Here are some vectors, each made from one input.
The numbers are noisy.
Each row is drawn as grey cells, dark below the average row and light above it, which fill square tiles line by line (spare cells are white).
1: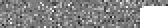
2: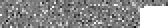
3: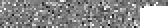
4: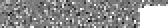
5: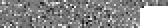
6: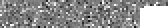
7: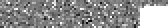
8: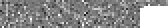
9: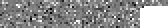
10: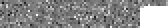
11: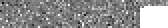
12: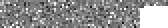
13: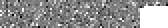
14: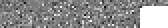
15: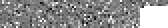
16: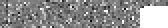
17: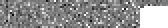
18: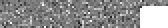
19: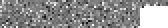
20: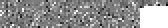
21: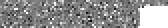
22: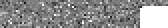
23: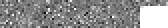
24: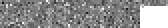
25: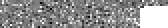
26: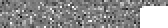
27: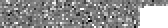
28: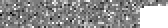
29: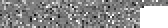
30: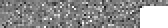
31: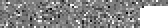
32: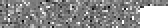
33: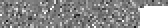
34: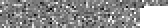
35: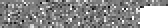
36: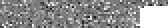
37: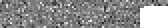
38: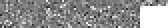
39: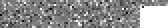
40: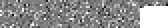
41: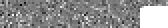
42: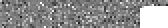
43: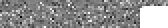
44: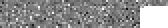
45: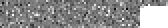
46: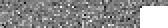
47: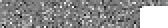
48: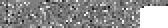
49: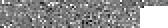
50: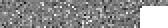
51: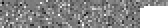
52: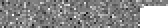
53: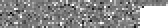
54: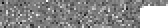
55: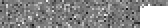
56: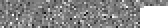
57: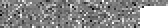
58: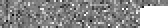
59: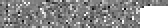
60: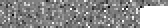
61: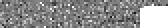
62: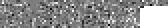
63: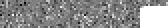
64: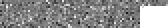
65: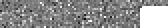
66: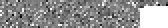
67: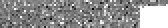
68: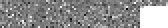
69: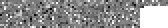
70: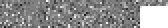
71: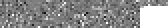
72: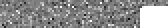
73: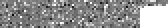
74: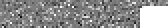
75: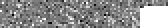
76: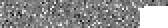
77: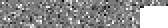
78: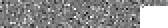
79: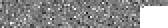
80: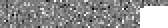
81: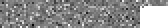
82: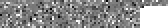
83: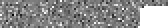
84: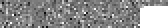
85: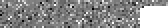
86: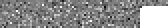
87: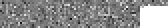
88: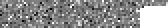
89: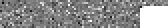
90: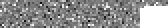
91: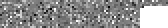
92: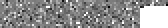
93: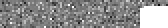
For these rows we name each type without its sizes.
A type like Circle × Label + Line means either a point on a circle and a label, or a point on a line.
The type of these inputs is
(Circle + Unit) × (Circle + Unit) × Line.
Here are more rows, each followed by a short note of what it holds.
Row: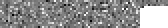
a point on a circle and a point on a line
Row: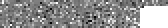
a point on each of two circles and a point on a line
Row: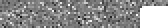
a point on a line
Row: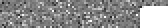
a point on a line
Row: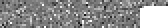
a point on a line
